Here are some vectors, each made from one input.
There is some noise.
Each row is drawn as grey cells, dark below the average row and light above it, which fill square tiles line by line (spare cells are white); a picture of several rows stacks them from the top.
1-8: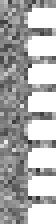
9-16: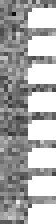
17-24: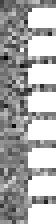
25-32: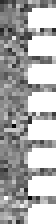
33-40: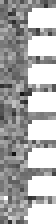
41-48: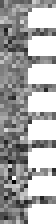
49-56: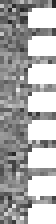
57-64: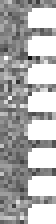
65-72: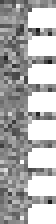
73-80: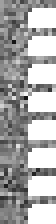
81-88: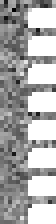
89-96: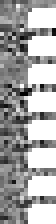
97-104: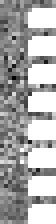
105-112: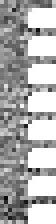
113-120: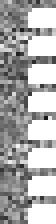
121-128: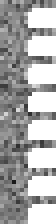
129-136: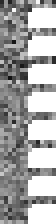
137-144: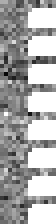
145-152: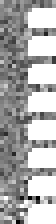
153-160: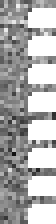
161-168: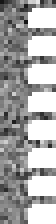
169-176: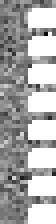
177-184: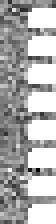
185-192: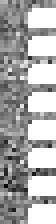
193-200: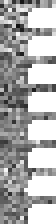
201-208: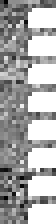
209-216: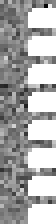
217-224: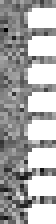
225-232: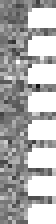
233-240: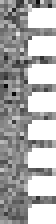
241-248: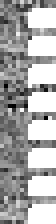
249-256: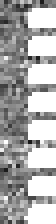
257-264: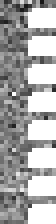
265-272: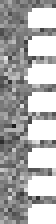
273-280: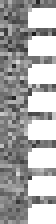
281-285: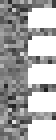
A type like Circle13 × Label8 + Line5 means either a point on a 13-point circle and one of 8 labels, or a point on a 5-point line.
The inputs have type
Bool × (Circle6 + Label6) + Circle9 + Label8 + Line5.
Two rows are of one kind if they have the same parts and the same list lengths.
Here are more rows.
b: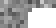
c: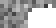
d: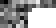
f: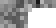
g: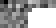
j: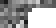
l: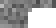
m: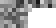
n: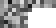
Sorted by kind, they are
b, f, l, m
c
d, j
g
n

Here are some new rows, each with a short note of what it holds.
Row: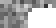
a point on a 5-point line
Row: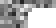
a point on a 5-point line
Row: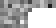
one of 6 labels and a true/false value
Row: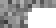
one of 8 labels
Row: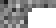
one of 6 labels and a true/false value
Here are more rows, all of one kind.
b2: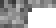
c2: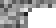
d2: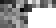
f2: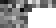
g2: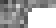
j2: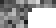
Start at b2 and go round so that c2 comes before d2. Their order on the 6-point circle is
b2, j2, c2, g2, f2, d2.
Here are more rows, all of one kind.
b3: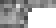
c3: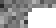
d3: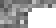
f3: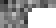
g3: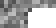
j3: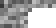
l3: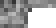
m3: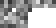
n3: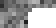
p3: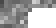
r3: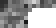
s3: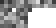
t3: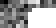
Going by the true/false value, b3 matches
f3 and l3.
